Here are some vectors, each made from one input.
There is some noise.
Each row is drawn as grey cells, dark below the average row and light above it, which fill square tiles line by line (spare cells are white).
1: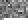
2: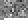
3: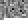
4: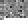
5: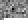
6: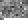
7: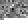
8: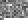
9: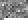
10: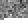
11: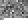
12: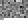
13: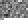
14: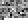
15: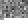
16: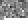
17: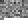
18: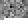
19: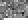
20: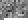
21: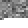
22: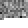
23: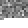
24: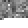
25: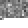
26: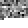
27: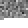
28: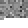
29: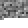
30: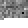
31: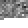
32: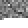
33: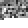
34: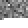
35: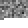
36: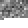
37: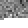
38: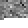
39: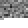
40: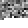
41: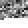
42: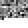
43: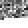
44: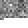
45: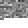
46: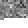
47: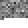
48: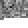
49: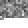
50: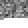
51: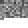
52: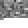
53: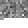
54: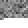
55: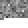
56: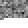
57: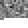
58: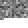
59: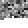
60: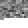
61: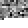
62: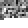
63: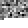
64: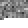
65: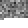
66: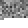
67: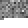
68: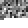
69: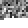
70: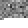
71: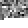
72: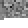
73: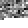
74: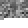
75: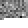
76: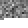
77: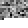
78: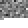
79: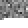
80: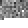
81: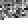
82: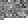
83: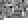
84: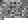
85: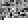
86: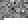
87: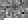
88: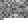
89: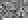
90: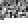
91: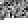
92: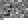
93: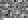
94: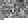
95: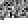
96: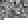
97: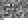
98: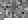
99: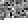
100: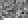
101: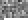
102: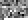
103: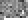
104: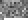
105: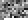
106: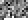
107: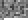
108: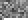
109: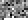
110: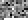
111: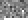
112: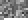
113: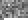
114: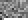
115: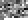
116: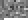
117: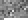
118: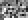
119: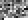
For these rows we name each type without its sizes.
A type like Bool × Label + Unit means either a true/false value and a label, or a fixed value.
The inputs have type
(Bool × Bool × Bool + Unit) × Label + Tree.
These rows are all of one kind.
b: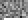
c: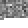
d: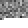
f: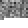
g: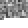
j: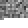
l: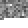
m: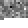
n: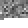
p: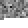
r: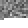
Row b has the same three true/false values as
c, g, l and p.
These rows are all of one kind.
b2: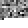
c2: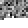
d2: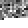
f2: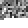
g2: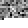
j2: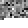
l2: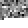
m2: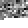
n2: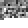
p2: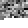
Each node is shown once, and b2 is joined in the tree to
g2 and l2.
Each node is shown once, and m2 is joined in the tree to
d2 and p2.
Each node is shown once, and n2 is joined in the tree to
f2.
